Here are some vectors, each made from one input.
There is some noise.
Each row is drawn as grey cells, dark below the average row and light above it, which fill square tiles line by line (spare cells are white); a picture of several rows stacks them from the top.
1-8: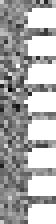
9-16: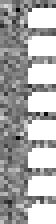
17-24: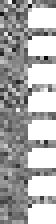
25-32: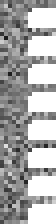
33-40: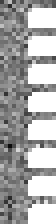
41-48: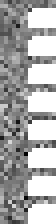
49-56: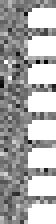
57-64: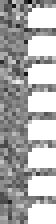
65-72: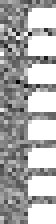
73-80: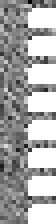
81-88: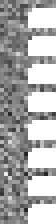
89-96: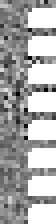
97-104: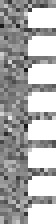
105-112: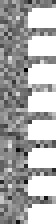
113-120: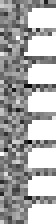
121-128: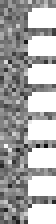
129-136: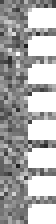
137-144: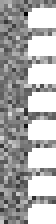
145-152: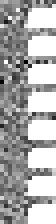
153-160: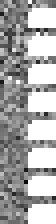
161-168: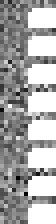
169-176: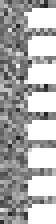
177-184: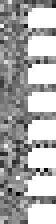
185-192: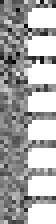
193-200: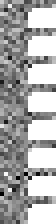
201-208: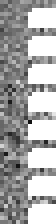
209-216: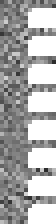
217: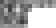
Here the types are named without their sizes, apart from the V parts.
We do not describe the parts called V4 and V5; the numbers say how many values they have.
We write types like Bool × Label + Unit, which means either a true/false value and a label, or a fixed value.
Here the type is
Label × V4 + Line + (Tree + Unit) × V5.
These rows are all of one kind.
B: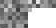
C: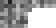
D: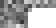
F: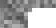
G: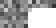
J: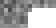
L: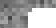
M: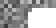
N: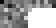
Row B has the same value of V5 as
D, G and J.
